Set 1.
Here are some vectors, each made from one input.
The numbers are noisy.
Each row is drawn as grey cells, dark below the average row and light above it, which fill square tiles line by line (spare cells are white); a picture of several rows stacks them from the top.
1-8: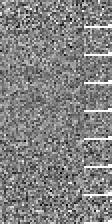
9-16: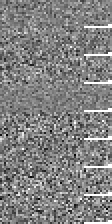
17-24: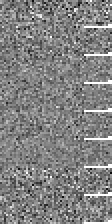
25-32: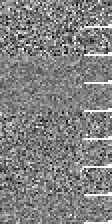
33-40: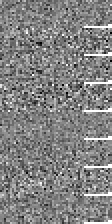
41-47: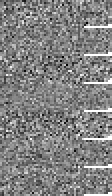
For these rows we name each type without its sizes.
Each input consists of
a point on a line.
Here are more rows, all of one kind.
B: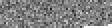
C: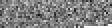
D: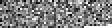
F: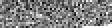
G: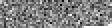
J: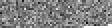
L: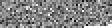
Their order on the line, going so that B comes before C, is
G, F, B, J, C, L, D.
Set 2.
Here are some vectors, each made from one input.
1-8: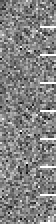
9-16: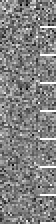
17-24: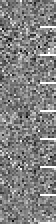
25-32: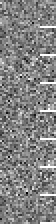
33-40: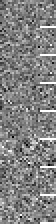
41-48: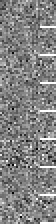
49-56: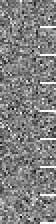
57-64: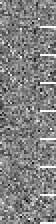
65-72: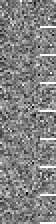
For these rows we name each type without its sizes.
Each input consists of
a point on a line.
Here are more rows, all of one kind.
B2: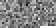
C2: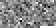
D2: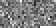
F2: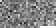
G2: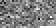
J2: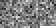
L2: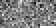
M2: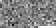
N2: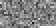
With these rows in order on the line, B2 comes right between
C2 and N2.
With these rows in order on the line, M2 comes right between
F2 and N2.
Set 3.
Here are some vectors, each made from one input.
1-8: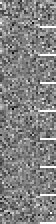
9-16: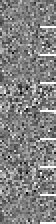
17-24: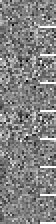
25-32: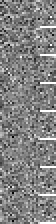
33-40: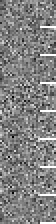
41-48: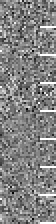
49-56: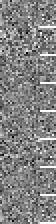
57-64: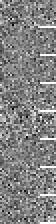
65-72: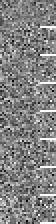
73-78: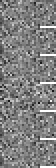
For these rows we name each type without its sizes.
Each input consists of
a point on a line.
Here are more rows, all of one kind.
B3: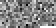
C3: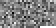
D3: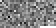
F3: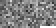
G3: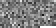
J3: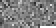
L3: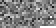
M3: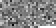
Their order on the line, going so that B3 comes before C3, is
B3, M3, D3, L3, F3, J3, G3, C3.
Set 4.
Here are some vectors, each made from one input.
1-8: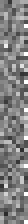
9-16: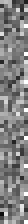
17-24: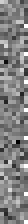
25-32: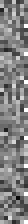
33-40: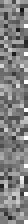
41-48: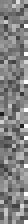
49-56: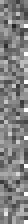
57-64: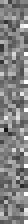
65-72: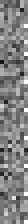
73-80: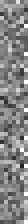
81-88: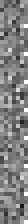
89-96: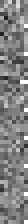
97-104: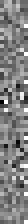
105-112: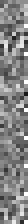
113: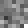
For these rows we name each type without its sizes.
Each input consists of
a node of a tree.
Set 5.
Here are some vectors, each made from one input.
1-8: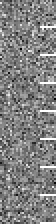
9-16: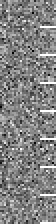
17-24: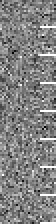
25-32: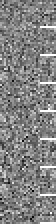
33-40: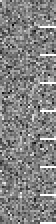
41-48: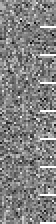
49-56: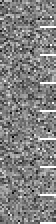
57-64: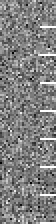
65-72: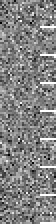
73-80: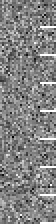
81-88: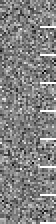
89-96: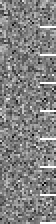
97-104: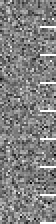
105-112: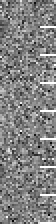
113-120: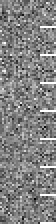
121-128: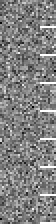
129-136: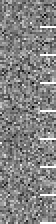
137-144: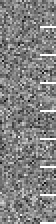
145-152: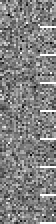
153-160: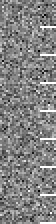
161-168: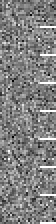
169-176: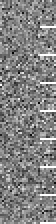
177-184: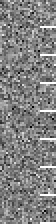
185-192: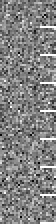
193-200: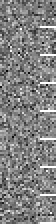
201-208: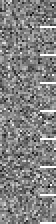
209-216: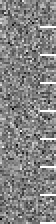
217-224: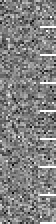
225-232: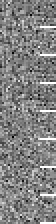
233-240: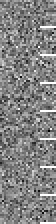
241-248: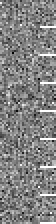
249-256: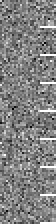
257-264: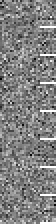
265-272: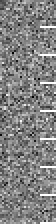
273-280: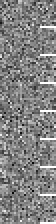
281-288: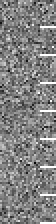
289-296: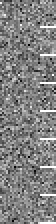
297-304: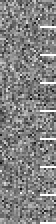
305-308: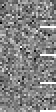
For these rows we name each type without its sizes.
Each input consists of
a point on a circle.
